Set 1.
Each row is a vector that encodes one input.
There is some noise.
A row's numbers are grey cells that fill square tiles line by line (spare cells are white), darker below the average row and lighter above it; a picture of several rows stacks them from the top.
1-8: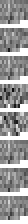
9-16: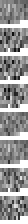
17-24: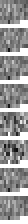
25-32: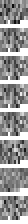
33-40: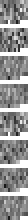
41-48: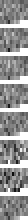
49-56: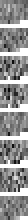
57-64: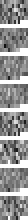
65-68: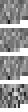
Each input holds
a true/false value, together with either a fixed value, or a node of a 7-node tree.
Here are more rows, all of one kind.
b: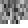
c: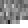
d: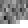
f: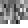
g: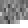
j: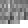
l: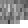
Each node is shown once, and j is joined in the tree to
l.
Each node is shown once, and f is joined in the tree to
c.
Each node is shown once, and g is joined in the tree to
b and d.
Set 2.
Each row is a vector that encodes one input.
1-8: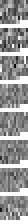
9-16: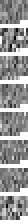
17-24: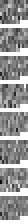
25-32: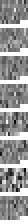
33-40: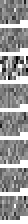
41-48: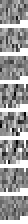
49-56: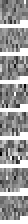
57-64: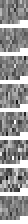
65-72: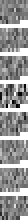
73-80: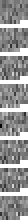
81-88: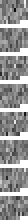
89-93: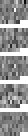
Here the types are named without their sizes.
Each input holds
either a point on a circle, or four true/false values.
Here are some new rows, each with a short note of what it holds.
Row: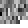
four true/false values
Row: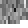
four true/false values
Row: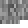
four true/false values
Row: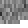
four true/false values
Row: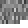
a point on a circle
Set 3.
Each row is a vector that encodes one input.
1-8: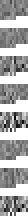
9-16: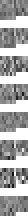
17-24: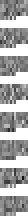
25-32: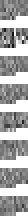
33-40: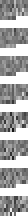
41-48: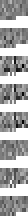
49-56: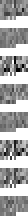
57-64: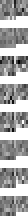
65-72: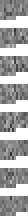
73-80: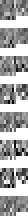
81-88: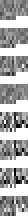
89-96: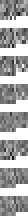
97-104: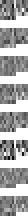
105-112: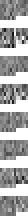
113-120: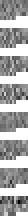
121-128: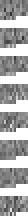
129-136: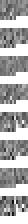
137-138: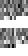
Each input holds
a list of up to two points on a 6-point line.
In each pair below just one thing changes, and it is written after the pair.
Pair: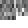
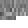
the place on the 6-point line in item 1 of the list
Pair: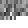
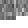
the place on the 6-point line in item 2 of the list
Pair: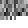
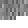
the place on the 6-point line in item 2 of the list
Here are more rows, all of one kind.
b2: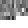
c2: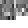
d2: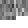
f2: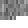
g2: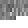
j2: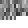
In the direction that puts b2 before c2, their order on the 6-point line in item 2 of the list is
g2, d2, b2, f2, c2, j2.
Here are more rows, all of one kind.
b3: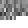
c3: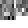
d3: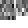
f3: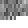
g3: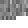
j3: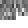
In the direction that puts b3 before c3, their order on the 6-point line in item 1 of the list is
f3, j3, d3, b3, c3, g3.
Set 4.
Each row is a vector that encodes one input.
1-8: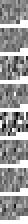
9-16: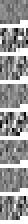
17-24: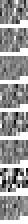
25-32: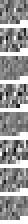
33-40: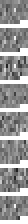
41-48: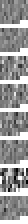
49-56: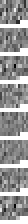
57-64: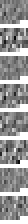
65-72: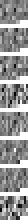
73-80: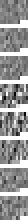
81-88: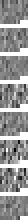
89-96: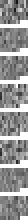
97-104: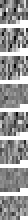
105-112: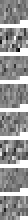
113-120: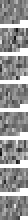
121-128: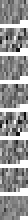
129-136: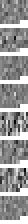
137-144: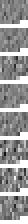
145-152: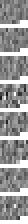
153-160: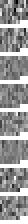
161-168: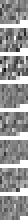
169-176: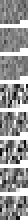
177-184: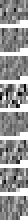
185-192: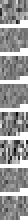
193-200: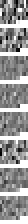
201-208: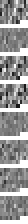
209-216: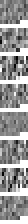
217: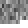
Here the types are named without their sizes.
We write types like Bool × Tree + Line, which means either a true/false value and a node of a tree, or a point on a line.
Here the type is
(Bool × Bool × Bool × Bool + Unit) × (Circle + Unit).
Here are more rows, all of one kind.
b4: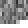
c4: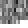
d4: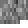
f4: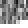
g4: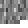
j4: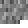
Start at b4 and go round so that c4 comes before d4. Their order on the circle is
b4, g4, j4, c4, d4, f4.
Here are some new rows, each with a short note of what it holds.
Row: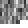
four true/false values
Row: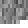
a point on a circle and four true/false values
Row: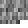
a point on a circle and four true/false values
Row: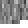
four true/false values
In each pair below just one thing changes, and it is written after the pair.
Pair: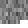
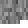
one of the four true/false values
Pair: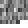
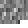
the place on the circle
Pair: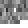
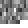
the place on the circle
